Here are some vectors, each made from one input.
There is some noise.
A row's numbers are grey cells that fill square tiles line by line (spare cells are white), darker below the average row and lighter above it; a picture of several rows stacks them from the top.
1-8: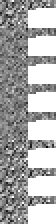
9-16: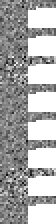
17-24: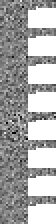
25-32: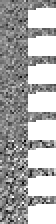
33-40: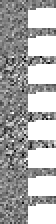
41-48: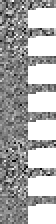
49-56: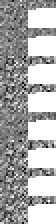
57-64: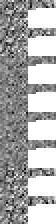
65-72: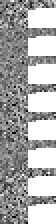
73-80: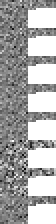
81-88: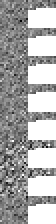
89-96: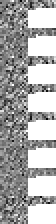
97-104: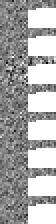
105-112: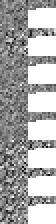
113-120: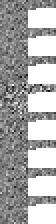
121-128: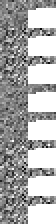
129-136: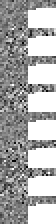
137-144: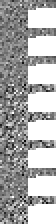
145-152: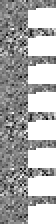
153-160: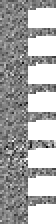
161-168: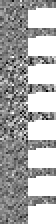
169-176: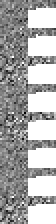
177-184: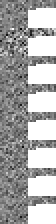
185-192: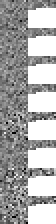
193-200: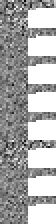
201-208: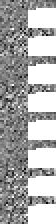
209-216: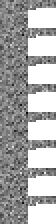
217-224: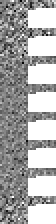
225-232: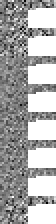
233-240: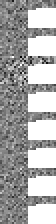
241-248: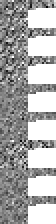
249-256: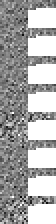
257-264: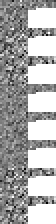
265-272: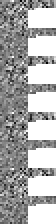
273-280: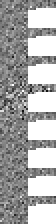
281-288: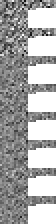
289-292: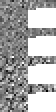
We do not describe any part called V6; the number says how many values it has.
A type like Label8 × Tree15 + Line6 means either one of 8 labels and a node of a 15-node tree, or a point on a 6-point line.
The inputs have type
Circle8 + List2(Bool × V6).
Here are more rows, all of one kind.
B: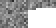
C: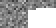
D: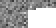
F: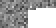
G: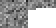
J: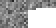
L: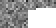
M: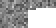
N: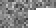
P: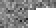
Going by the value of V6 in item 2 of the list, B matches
J, N and P.
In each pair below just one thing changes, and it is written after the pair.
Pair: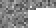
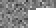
the value of V6 in item 1 of the list
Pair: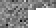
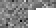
the true/false value in item 2 of the list
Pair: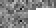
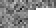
the value of V6 in item 2 of the list
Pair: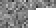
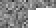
the true/false value in item 2 of the list
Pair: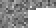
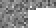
the true/false value in item 2 of the list
